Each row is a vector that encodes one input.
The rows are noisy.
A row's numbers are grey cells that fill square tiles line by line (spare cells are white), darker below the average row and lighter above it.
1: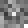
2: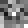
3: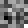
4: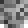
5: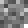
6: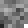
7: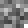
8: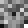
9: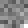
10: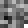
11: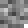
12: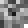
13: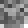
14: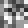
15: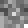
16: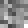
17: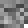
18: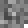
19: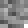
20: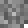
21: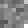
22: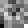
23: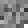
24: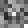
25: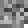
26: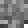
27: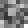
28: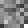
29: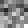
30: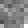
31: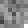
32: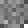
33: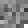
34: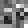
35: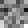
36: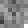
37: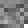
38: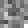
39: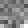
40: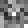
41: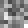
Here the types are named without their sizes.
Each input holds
either a point on a circle, or a point on a line.
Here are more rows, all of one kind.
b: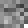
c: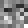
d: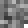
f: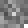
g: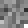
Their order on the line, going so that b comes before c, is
f, b, c, d, g.
